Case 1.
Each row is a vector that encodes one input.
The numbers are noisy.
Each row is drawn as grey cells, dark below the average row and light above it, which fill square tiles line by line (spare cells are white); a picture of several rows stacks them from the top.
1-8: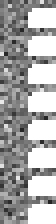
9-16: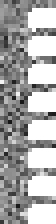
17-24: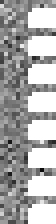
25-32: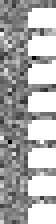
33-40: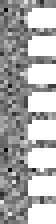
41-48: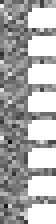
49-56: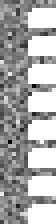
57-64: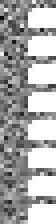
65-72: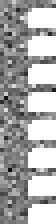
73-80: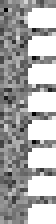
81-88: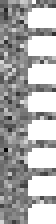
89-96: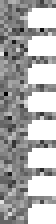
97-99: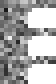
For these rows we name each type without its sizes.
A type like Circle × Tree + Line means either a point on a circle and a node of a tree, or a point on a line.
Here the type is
Tree.
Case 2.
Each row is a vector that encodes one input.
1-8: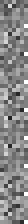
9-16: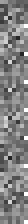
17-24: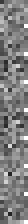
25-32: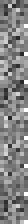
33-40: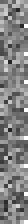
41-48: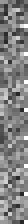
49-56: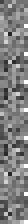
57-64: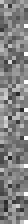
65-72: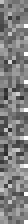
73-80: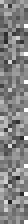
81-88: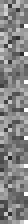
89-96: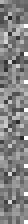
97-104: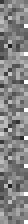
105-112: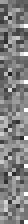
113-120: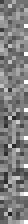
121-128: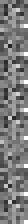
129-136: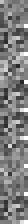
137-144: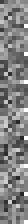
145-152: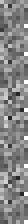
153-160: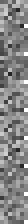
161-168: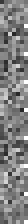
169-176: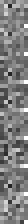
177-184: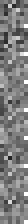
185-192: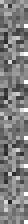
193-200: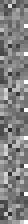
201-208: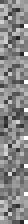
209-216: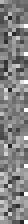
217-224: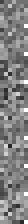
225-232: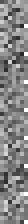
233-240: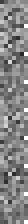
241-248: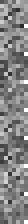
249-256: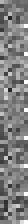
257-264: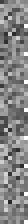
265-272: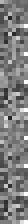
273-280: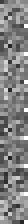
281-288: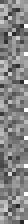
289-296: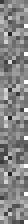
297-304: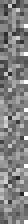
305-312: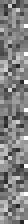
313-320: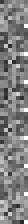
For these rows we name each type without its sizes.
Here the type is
Circle.
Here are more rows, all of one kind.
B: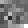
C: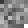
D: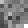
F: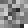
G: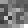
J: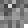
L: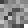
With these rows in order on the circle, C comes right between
J and L.
